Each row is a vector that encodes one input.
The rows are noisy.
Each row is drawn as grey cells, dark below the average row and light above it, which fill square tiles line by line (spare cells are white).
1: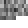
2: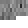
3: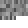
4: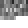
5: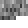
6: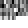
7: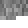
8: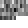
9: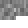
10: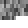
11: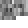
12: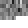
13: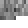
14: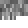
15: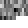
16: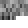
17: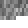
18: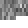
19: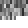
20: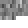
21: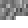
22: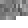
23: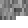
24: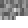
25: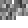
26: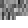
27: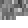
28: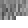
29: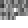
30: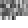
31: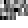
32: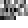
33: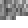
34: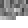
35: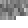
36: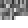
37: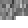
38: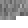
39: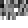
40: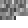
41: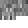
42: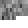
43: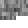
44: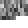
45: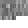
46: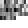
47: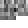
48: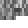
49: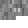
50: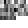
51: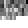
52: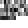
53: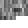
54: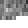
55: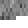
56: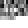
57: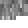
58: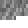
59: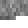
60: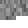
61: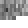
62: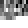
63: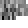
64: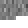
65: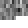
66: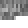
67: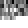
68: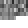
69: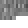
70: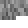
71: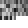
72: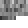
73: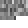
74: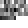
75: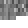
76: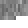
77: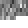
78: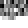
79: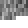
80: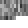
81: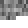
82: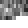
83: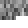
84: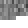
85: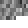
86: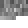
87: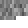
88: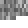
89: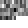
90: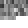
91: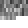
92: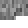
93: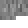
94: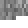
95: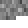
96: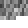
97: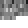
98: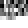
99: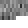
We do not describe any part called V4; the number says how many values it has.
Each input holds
a value of V4, together with either a point on a 6-point circle, or a point on a 6-point line.
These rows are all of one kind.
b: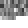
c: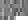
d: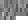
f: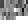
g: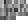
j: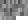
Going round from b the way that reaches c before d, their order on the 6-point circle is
b, j, c, f, g, d.
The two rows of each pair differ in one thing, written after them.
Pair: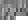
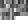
the place on the 6-point circle
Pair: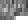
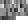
the value of V4
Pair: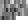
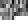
the place on the 6-point circle
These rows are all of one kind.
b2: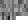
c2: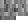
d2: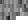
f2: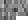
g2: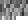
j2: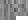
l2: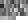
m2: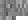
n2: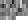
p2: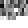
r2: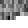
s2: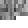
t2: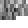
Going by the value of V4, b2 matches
c2, d2, p2 and r2.
